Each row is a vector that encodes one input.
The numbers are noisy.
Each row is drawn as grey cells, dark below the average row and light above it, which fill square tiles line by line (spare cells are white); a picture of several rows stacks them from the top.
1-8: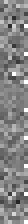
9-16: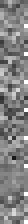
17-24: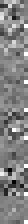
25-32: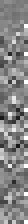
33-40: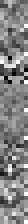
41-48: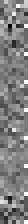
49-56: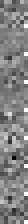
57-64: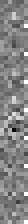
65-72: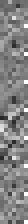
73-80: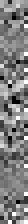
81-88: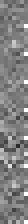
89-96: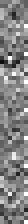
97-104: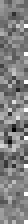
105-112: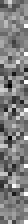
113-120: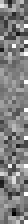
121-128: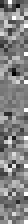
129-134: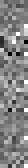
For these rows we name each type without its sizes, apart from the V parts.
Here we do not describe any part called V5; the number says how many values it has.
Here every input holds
a list of items, each a true/false value and a value of V5.
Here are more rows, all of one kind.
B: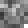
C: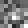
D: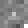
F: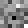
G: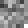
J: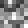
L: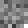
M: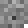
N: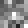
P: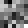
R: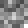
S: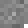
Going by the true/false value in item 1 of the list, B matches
F, N and P.
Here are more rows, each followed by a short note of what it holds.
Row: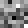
a list of one item
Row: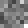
the empty list
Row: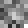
a list of two items
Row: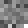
a list of one item
